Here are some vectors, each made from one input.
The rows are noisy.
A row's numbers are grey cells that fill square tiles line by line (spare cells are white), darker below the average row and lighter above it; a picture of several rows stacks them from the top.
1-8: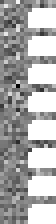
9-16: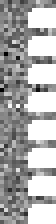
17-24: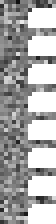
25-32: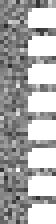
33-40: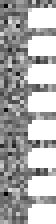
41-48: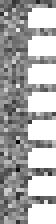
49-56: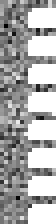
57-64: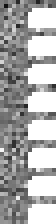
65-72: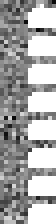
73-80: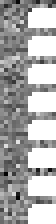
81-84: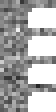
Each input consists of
either a point on a 5-point line, or a point on a 6-point line, or three true/false values.
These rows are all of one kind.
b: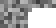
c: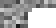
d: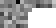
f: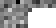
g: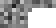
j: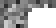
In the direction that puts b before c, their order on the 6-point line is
f, j, b, g, d, c.
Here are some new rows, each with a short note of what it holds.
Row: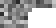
a point on a 6-point line
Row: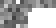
three true/false values
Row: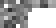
three true/false values
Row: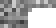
three true/false values
